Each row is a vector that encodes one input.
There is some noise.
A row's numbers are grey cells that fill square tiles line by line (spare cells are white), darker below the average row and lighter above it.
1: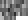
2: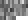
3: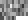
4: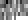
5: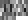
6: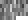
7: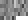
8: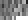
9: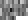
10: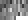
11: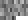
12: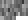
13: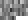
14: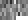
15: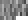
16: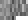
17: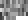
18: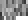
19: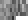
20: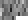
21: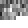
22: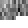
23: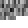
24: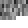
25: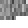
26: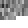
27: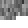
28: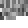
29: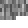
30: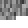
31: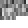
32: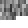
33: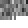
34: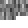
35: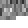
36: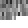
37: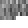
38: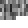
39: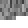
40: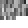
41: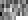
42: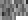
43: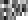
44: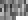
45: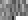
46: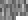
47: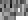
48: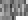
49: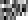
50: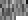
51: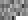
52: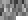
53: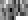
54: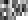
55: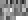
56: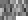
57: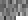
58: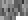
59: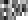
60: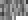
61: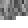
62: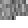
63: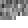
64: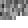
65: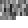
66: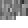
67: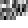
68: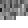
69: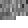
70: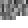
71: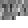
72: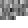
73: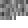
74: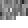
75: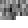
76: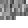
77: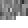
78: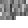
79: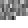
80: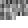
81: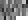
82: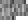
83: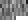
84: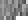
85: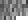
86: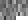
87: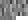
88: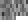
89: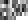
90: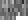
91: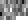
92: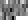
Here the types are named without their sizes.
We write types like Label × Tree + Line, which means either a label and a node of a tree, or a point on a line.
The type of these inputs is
List(Bool × Line).
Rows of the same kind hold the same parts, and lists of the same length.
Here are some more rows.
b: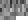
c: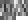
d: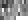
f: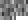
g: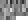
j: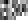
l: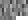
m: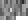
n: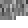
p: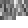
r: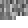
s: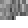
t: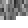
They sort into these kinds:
b, g, m, s, t
c, d, f, l, n, p, r
j

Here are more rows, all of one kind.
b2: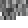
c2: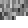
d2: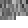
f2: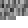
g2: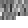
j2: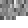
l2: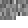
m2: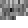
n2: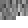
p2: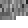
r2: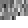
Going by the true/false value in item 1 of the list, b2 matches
d2, l2, n2 and p2.
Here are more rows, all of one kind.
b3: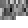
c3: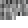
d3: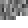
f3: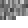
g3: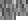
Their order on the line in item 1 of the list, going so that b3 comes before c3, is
b3, g3, c3, d3, f3.
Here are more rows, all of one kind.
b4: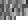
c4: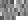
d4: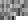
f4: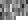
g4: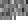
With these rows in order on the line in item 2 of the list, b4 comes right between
c4 and g4.
